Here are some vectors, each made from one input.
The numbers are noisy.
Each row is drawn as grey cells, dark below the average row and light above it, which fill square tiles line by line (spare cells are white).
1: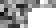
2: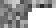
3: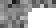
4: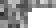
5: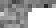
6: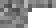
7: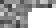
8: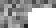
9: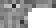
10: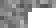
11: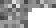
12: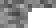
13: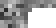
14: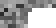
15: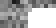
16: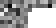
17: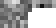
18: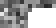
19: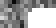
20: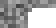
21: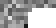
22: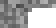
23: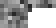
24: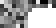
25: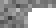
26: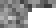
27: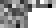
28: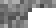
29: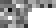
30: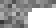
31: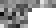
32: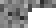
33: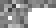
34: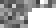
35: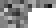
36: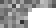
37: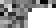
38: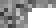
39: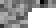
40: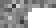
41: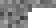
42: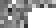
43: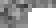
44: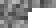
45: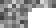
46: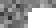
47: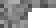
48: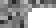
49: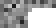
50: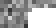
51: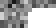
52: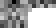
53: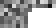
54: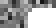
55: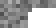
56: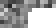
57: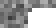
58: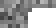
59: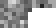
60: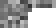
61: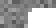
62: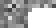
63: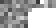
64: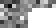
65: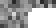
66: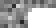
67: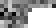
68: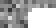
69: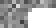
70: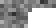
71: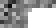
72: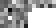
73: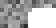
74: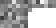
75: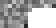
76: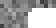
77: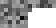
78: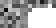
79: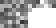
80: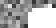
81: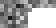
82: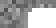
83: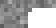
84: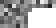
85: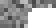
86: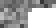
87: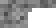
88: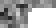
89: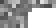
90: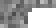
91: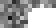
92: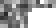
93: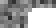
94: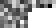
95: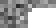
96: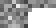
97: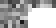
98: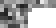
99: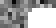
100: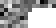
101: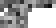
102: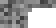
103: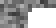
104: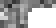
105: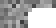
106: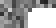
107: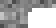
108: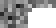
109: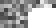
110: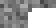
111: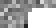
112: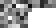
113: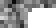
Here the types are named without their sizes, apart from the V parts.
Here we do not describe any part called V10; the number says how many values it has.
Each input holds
either a point on each of two lines, or a true/false value and a value of V10.
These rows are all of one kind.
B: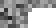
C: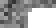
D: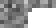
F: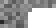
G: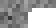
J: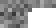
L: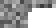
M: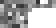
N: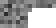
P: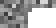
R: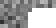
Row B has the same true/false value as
L and M.
